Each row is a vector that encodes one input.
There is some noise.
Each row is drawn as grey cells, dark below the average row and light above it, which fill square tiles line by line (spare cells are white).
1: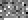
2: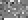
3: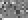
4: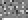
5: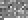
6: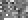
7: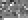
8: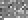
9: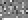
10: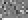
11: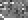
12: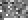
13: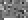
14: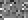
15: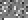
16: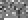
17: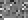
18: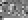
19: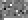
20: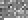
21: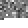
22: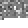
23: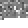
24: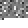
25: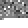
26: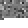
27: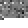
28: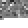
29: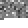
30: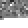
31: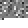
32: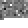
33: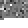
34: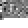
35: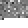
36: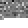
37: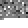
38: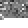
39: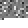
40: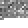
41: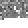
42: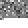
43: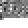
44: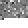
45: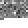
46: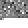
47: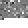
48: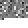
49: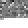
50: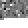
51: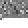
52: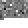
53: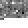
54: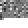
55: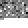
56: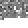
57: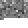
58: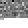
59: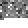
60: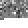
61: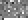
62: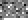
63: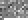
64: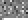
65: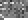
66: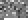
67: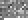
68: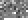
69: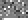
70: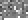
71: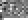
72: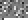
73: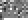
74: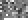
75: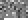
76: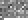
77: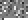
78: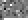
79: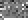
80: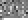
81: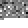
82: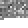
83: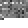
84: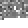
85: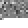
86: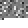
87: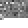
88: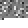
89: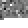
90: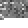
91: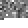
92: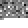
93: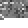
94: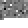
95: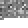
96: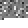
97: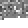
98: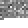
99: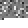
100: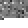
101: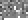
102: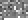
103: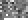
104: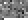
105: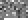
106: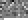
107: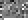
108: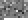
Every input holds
a point on a 4-point line, together with either a point on a 10-point circle, or a fixed value.
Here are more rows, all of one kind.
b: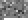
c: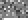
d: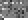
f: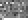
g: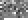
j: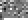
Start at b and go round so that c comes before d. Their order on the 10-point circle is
b, j, f, c, d, g.
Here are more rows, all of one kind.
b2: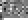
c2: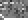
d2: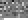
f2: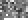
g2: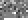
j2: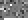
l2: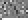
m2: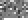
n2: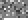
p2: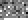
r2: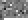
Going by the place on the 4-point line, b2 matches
g2, l2 and m2.
